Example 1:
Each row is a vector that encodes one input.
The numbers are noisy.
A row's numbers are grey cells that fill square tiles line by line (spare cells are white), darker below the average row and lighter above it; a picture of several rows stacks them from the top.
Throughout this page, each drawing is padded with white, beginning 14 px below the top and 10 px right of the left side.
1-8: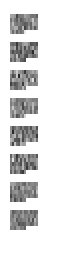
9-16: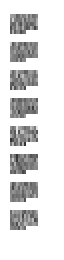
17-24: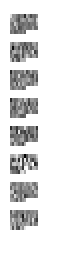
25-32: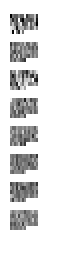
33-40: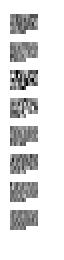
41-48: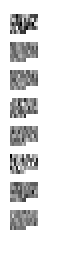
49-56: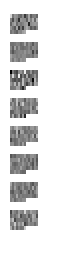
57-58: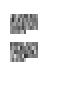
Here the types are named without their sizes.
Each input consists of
a point on a line, together with either a fixed value, or four true/false values.
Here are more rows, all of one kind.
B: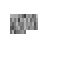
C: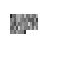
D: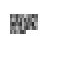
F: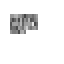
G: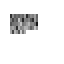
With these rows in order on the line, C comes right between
D and G.
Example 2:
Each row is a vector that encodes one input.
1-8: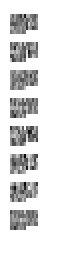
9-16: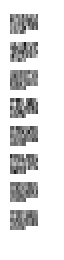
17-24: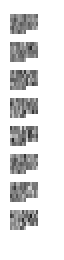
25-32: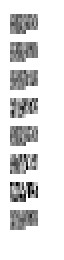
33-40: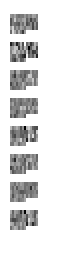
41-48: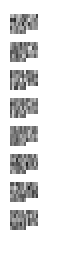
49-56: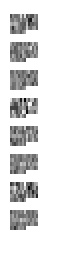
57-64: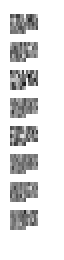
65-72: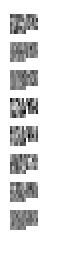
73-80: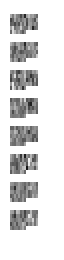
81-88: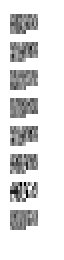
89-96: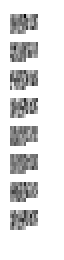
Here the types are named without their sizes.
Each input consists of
a point on a line and a true/false value.
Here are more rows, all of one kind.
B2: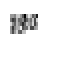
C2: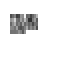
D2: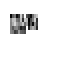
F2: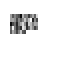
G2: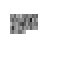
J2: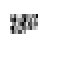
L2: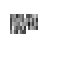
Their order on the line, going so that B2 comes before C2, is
B2, C2, G2, D2, J2, L2, F2.
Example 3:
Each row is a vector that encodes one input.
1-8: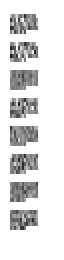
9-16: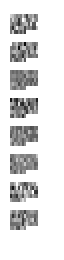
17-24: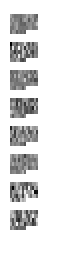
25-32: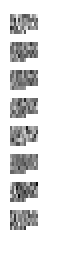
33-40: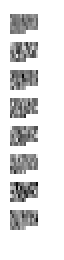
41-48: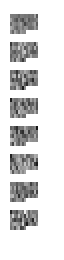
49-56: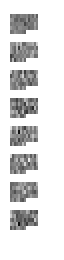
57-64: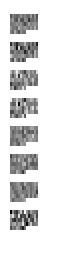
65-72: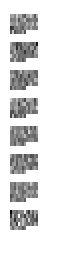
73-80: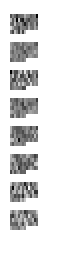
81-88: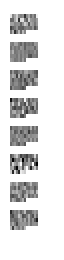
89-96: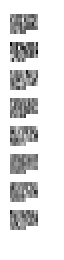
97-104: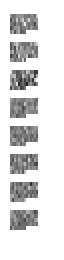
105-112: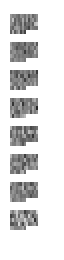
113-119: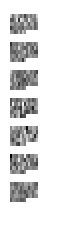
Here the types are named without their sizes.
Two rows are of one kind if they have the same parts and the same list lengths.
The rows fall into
3 kinds.
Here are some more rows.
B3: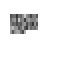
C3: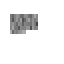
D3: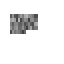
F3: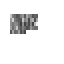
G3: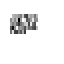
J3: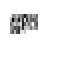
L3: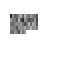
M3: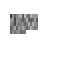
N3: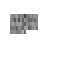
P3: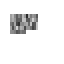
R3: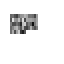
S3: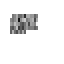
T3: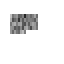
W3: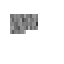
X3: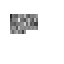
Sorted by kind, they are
B3, C3, D3, J3, L3, M3, R3, S3, W3, X3
F3, N3, T3
G3, P3

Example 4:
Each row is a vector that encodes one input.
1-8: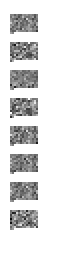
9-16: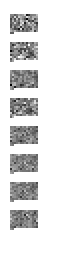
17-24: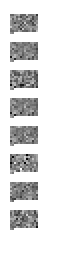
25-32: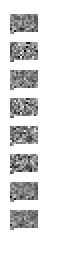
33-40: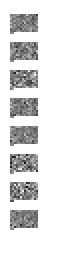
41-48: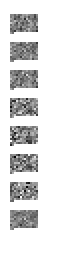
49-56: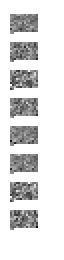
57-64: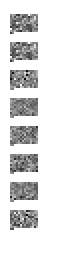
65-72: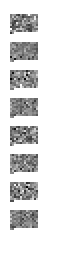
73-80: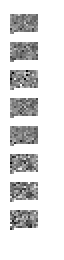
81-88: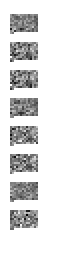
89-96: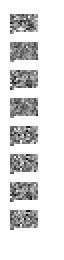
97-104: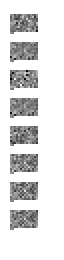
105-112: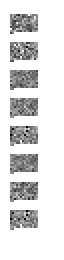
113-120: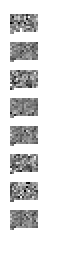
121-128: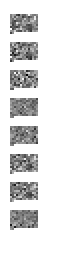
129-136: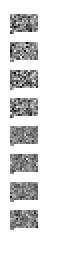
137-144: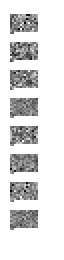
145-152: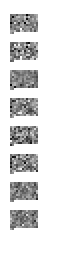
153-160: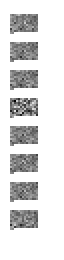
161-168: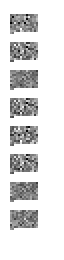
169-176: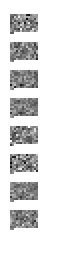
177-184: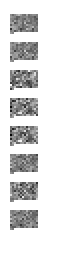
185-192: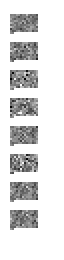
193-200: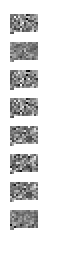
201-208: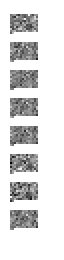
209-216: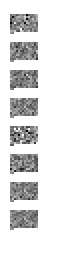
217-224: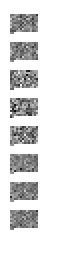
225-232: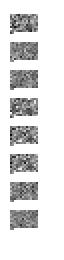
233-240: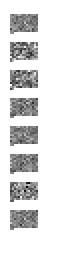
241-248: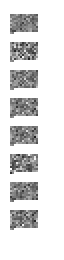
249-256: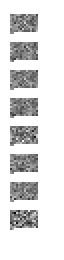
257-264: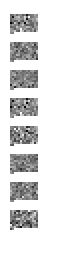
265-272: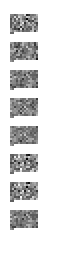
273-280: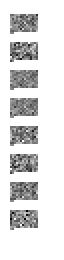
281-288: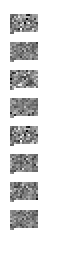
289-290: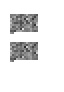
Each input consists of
either a point on a 7-point line, or a point on a 10-point line.
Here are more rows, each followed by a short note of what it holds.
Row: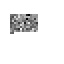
a point on a 7-point line
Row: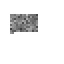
a point on a 10-point line
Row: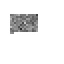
a point on a 10-point line
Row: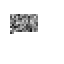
a point on a 7-point line
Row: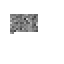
a point on a 10-point line
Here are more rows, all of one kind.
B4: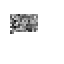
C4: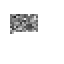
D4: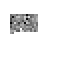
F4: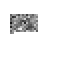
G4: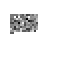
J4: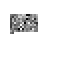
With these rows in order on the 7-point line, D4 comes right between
F4 and J4.
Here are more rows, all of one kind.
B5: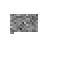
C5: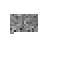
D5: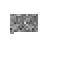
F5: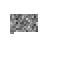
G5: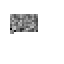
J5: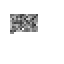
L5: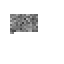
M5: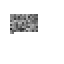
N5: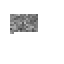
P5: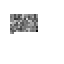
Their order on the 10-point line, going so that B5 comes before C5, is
F5, P5, J5, L5, M5, B5, N5, D5, C5, G5.
